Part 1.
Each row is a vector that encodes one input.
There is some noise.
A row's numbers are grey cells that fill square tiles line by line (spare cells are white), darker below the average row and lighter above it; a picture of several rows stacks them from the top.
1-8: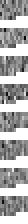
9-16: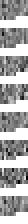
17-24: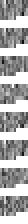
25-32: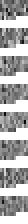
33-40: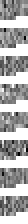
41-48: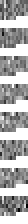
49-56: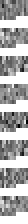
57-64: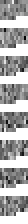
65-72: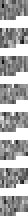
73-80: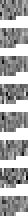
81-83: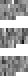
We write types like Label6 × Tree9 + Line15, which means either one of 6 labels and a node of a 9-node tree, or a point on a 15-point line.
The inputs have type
Bool × Bool × Bool + Line6.
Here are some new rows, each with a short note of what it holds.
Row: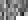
a point on a 6-point line
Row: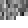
a point on a 6-point line
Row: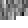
a point on a 6-point line
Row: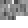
three true/false values
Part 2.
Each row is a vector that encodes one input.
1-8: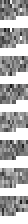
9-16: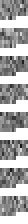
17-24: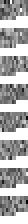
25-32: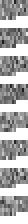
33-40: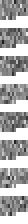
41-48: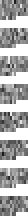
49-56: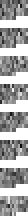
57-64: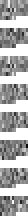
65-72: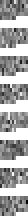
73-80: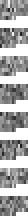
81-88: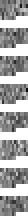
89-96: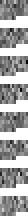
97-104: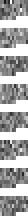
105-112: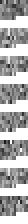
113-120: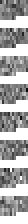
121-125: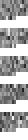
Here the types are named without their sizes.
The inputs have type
Bool × Bool × Bool + Circle.
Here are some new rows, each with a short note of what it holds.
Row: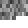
a point on a circle
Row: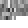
three true/false values
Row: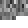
a point on a circle
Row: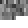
a point on a circle
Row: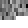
a point on a circle
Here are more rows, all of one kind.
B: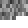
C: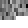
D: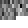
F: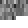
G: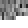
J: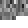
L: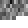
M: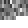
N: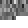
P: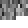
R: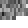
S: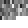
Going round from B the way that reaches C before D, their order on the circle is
B, L, J, N, F, G, C, M, S, D, P, R.
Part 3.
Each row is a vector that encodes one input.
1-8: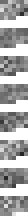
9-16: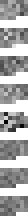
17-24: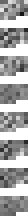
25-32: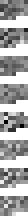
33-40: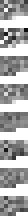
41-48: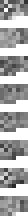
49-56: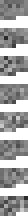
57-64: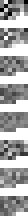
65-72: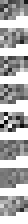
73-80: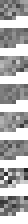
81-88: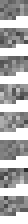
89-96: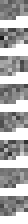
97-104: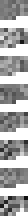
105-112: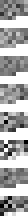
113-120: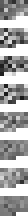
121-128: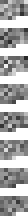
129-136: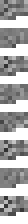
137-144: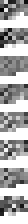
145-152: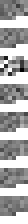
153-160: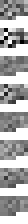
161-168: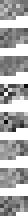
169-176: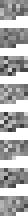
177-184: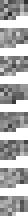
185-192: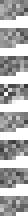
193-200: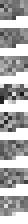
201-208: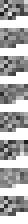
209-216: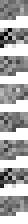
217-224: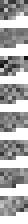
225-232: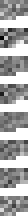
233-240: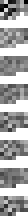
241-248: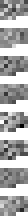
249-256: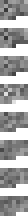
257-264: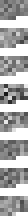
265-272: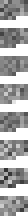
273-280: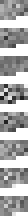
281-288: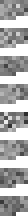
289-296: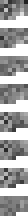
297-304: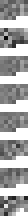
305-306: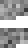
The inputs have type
List2(Line4).
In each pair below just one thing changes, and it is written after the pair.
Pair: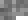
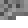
the place on the 4-point line in item 2 of the list
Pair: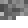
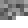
the place on the 4-point line in item 1 of the list
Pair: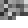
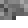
the place on the 4-point line in item 1 of the list
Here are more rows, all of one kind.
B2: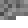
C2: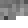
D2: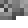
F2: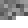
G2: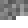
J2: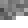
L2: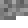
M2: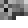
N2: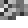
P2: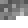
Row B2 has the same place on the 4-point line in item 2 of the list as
G2 and P2.
